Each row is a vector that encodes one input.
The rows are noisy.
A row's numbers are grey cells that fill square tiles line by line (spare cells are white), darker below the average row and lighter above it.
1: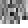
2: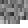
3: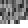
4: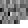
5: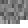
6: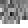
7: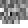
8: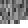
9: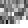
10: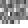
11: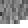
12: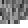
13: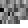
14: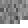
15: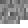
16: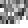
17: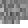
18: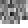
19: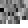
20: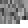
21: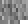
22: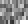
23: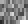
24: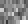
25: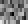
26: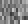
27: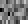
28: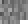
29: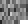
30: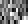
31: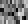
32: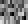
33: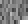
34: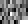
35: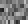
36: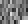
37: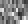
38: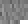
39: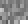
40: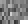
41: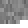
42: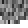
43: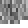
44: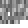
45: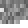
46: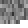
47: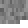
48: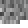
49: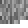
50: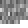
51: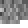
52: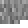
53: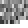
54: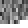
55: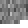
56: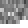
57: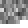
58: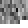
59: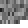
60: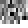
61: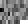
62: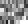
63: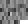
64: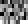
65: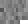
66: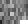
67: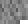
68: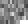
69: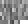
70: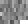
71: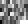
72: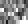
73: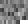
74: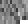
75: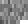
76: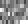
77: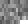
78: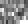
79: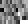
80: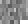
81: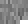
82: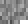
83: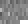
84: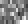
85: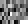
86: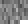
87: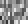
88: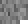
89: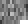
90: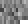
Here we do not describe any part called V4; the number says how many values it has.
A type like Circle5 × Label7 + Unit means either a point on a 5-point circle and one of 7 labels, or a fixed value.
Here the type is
Label6 × (Tree9 + V4).
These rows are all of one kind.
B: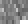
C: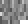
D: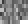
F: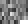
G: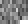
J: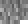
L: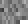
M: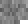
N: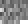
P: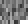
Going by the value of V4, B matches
C, J and M.
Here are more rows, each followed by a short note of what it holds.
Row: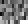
one of 6 labels and a node of a 9-node tree
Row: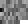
one of 6 labels and a value of V4
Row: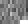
one of 6 labels and a value of V4
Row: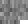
one of 6 labels and a value of V4
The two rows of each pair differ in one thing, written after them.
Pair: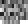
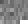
the label
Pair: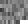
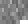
the label
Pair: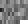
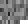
the node of the tree
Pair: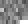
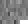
the node of the tree
